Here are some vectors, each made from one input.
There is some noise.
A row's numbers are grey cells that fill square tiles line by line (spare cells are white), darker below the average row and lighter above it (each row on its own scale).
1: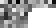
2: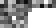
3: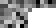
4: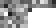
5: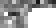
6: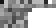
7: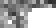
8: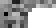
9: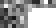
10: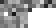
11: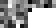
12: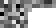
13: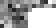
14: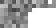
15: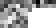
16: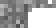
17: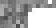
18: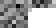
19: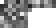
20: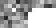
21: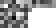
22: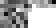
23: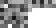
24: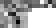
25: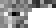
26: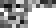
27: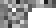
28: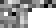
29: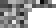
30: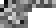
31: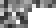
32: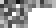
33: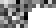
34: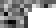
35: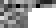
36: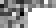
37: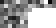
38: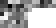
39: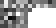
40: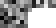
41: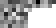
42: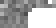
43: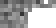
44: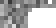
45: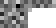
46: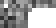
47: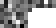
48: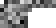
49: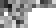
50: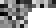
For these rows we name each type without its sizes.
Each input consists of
a label and a node of a tree.
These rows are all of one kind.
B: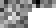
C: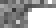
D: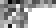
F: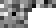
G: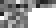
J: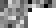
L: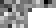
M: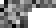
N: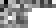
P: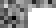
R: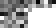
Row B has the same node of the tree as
D, G and R.
